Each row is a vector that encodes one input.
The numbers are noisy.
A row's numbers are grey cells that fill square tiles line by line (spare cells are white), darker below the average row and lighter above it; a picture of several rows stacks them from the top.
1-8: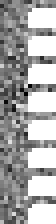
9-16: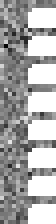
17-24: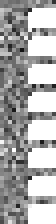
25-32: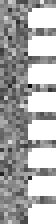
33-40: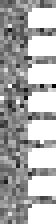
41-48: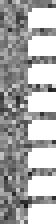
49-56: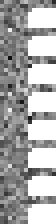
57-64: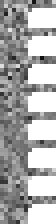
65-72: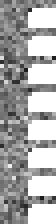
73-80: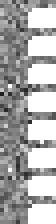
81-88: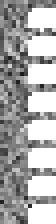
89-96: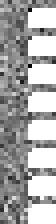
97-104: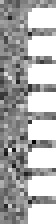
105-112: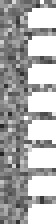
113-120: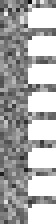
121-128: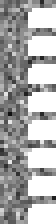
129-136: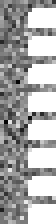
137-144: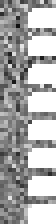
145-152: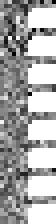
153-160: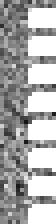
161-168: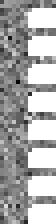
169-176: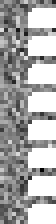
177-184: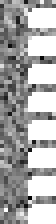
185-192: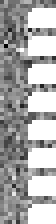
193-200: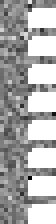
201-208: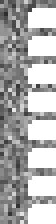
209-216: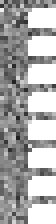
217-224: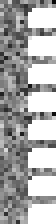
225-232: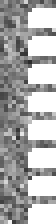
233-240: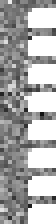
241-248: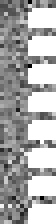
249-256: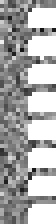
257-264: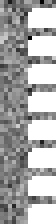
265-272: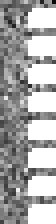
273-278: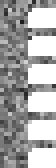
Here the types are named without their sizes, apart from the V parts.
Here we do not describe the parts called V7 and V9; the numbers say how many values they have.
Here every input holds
either two labels, or a value of V7 and a value of V9.
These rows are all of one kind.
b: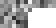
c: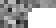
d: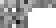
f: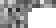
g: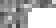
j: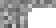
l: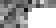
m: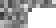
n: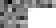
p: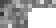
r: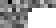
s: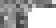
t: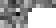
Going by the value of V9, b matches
d and g.
